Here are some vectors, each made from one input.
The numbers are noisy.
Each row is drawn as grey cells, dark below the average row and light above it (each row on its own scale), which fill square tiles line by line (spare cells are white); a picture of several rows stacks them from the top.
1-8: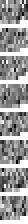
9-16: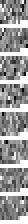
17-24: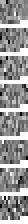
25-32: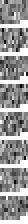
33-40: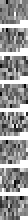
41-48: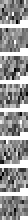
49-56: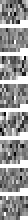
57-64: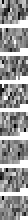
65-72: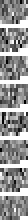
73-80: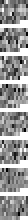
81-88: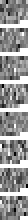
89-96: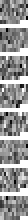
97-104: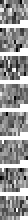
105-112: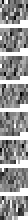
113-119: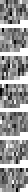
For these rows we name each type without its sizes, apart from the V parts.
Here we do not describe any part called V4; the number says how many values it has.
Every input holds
a label, together with either a point on a line and a true/false value, or a value of V4.
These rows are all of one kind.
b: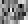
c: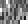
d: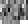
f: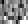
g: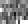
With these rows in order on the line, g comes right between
b and c.
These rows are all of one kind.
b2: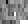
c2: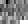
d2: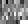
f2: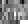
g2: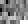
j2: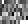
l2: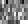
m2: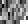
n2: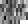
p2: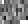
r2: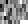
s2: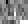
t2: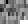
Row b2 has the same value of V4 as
d2, f2, l2 and s2.
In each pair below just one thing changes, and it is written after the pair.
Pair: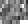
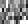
the place on the line
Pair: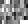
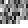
the label
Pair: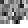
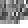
the label
